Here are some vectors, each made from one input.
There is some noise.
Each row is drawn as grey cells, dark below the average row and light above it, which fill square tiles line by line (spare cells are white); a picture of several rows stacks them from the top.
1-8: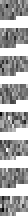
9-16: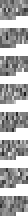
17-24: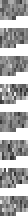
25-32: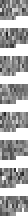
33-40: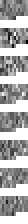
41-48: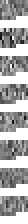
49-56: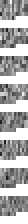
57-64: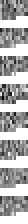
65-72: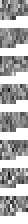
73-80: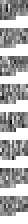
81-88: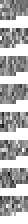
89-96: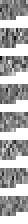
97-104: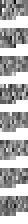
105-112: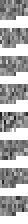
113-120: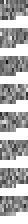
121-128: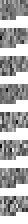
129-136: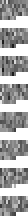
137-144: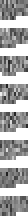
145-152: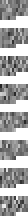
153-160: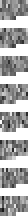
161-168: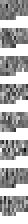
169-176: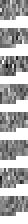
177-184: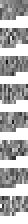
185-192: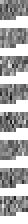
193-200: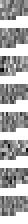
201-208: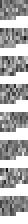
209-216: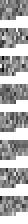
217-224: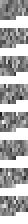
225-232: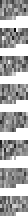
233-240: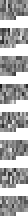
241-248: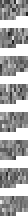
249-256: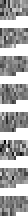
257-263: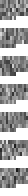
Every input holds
either a point on a 17-point circle, or one of 6 labels, or four true/false values.
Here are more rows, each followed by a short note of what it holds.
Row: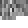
a point on a 17-point circle
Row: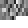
a point on a 17-point circle
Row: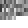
one of 6 labels
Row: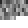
one of 6 labels
